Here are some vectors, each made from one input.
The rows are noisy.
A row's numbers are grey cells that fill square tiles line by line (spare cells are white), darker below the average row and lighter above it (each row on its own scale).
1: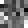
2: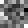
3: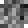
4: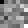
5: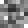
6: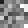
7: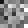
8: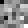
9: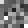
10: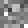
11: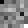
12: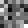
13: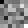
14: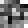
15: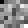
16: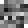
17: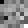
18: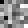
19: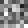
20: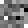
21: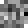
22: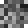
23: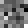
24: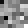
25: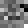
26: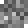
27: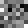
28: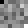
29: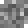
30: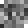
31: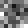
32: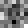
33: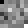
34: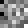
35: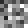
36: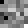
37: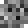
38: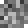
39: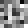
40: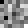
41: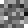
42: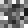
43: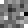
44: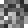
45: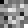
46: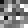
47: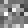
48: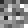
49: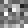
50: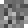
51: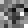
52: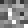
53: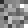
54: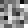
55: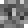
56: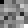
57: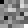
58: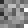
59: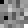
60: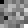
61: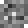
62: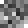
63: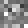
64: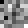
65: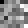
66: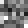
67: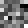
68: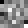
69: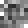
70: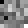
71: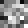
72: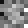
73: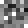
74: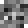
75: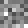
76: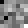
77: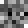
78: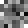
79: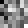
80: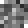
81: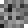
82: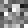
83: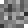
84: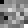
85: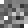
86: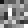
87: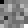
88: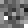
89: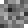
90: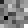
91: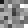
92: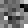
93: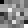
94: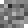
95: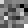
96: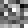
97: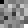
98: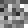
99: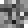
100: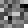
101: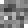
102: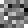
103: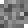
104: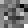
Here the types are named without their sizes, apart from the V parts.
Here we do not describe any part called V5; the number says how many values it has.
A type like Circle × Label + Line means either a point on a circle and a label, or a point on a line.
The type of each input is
List(Line × V5).
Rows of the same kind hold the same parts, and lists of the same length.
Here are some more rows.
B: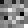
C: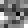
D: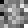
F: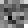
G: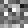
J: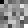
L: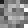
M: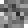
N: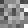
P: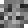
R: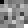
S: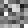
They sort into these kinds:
B, D, J, L, N, R
C, F, M, P
G, S

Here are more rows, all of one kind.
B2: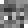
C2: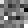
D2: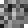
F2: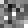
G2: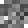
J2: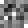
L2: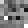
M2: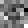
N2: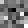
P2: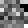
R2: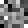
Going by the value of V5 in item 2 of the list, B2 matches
D2, P2 and R2.
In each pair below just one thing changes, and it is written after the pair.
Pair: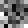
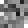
the place on the line in item 2 of the list
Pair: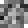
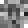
the value of V5 in item 1 of the list
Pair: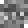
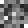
the place on the line in item 2 of the list
